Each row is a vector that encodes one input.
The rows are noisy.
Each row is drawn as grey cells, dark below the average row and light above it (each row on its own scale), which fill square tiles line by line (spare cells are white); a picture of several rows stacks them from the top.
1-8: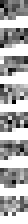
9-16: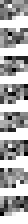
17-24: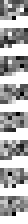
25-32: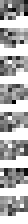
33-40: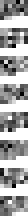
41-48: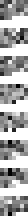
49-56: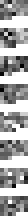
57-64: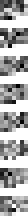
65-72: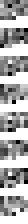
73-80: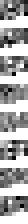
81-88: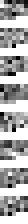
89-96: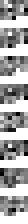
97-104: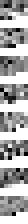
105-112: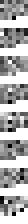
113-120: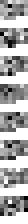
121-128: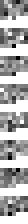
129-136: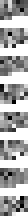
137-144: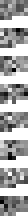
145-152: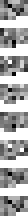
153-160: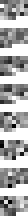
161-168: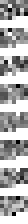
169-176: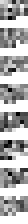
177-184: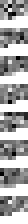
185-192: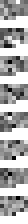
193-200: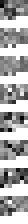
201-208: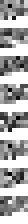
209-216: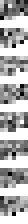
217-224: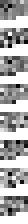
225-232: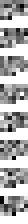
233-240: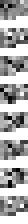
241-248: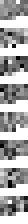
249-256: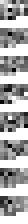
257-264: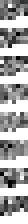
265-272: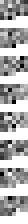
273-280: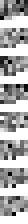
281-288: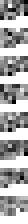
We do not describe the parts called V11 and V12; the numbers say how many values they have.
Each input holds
a true/false value and a value of V11, together with either a point on an 8-point line, or a value of V12.
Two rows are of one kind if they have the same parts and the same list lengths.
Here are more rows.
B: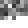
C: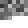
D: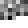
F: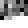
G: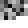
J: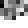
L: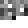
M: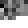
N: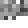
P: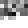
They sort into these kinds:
B, J, L, N, P
C, D, F, G, M

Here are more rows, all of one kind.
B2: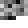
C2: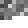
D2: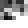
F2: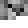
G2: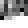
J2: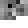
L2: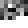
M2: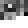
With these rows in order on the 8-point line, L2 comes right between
B2 and C2.
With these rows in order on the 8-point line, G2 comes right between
C2 and F2.
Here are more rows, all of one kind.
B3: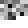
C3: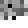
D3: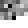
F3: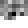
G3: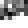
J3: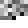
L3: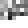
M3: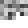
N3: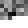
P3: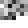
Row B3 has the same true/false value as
C3, D3 and G3.
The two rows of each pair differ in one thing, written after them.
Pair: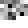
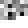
the true/false value
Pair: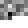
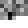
the value of V11
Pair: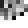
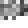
the value of V11
